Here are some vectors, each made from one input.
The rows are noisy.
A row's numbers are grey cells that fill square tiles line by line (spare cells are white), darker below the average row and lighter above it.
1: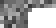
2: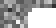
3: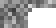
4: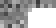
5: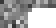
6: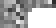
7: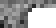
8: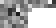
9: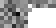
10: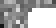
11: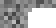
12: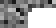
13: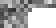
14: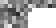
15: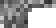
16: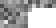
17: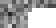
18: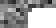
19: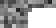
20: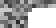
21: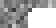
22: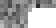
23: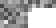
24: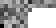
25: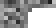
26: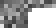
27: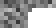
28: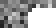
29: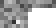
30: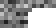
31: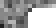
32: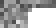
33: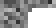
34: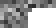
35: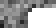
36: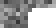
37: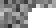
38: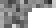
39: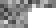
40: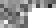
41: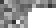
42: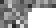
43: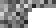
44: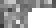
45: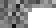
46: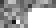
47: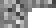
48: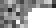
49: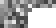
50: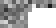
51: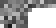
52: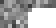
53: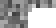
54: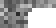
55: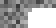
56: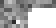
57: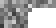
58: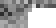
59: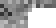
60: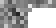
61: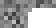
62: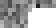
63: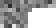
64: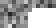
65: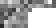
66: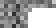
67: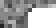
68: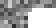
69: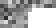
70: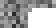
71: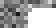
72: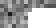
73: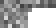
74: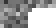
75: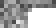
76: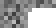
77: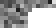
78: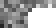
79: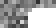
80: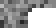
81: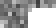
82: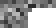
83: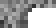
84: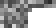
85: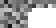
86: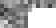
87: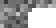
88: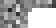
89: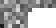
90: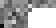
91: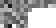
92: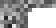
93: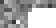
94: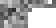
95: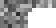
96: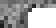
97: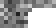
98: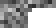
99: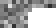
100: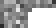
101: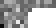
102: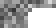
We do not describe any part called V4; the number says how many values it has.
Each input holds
a point on a 5-point line, together with either a point on a 5-point line, or a true/false value and a value of V4.
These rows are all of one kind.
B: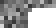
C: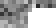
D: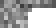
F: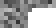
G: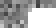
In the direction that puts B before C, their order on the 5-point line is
B, F, G, C, D.
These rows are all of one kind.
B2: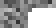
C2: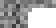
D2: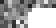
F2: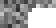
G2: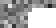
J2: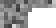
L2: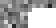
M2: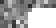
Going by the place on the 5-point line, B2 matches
F2 and J2.
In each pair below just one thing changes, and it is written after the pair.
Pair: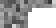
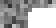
the value of V4
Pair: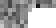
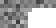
the true/false value
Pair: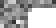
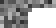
the place on the 5-point line
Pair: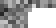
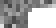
the place on the 5-point line
